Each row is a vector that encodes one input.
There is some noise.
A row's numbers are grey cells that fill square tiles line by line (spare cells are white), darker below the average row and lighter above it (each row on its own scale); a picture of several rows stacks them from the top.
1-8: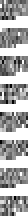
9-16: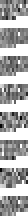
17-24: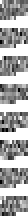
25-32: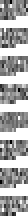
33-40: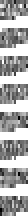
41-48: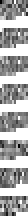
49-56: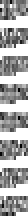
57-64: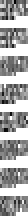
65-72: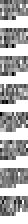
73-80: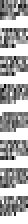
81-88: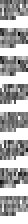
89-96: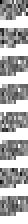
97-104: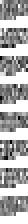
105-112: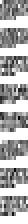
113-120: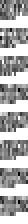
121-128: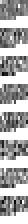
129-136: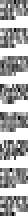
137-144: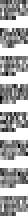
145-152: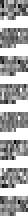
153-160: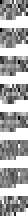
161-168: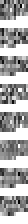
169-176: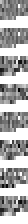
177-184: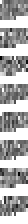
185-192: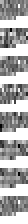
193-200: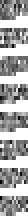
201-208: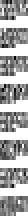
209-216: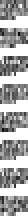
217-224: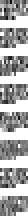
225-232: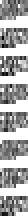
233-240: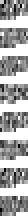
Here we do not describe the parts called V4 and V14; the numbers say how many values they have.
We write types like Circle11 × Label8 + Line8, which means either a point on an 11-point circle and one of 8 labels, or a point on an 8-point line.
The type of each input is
Bool × (Unit + V4 × V14) + Line8.
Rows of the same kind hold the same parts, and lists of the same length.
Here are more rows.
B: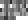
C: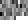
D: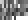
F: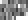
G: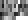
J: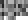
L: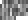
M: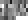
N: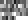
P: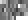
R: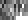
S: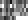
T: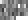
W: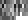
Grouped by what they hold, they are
B, D, F, L, M, N, P, S, T
C, G, J
R, W

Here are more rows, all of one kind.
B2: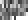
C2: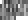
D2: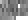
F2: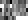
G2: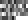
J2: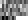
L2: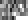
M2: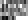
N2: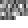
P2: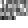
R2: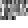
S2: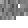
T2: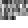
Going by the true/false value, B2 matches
C2, D2 and S2.
